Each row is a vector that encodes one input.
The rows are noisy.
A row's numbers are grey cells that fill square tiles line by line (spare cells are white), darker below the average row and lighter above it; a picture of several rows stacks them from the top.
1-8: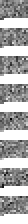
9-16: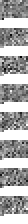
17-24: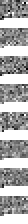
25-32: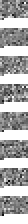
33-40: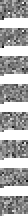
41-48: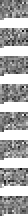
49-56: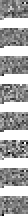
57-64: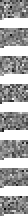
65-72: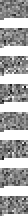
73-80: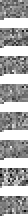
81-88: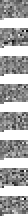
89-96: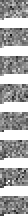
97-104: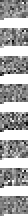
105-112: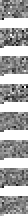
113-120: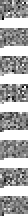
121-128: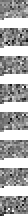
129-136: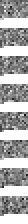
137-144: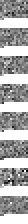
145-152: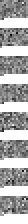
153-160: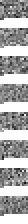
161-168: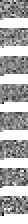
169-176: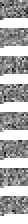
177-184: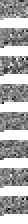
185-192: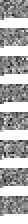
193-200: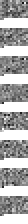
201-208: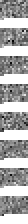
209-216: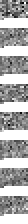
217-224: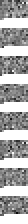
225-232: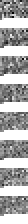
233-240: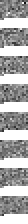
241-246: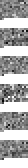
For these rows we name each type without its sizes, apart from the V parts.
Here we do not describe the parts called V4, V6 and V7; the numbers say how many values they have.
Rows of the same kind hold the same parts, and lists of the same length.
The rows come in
2 kinds.
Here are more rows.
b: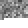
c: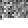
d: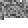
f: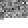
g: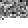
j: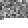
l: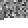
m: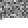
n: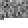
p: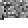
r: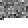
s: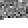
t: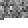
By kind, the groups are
b, f, g, l, m, n, p, t
c, d, j, r, s

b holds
a label, a node of a tree, a true/false value and a value of V7.
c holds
a true/false value, a value of V4, a value of V6 and a value of V7.
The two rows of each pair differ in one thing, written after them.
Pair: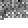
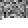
the value of V7
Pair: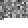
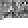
the true/false value
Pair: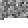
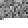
the label
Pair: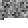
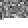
the true/false value
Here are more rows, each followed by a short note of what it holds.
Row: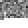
a true/false value, a value of V4, a value of V6 and a value of V7
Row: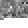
a label, a node of a tree, a true/false value and a value of V7
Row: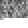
a true/false value, a value of V4, a value of V6 and a value of V7
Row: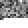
a true/false value, a value of V4, a value of V6 and a value of V7
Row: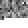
a true/false value, a value of V4, a value of V6 and a value of V7
